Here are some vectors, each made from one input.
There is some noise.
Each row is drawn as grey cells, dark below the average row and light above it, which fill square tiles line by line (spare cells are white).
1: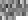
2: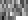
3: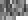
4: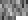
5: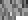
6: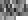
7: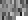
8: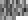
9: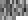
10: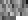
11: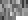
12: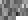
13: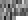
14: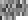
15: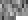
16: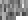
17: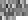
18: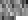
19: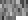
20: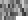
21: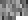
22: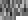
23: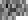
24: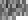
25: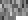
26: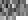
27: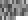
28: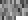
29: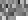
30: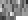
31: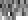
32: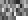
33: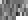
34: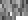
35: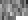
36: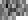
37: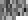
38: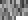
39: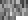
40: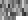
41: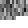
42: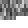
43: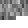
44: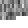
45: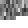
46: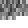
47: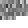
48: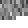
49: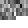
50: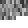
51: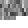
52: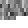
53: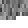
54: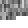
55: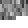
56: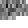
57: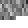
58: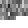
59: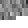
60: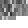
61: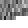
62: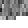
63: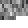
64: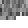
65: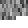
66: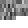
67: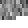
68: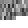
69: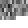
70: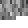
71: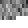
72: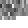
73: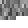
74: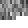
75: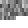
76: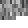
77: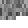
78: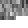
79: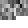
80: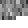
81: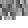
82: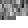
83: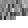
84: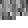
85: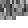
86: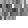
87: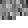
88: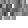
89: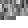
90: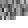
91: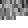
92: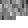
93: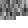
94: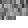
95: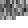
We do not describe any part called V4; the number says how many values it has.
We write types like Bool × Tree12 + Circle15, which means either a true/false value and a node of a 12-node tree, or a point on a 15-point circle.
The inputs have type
Bool × Circle5 + Unit + V4 × V4.
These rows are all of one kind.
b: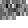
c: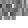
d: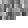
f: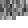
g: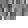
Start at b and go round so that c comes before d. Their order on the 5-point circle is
b, f, g, c, d.
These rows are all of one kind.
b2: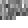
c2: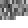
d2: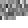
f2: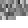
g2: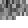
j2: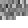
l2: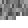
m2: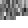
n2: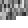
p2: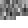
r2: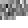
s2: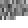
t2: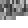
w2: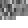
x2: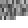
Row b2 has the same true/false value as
l2, m2, n2 and p2.
